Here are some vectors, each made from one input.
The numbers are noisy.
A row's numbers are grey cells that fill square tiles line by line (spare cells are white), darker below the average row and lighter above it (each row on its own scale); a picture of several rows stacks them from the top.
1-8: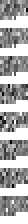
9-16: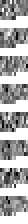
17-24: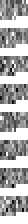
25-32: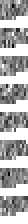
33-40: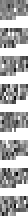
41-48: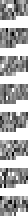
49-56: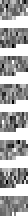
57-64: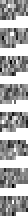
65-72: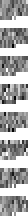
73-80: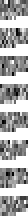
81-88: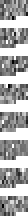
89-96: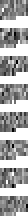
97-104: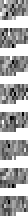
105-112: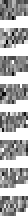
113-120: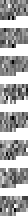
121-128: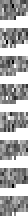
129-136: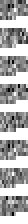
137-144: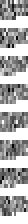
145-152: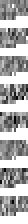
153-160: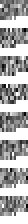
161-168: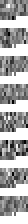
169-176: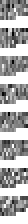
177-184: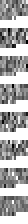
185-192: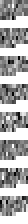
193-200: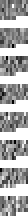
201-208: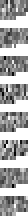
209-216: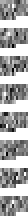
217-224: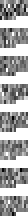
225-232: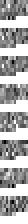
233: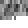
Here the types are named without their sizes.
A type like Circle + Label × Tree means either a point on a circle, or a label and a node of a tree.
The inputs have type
(Bool × Bool × Bool × Bool + Circle) × Label × Label × Label.
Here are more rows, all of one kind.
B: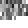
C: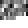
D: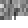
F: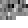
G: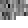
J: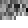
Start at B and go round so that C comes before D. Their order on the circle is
B, C, J, D, G, F.
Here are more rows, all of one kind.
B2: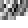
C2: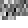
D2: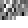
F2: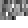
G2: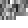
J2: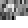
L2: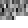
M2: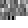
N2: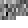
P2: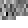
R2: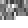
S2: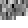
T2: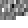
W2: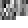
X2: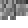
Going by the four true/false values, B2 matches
C2, D2, N2 and P2.
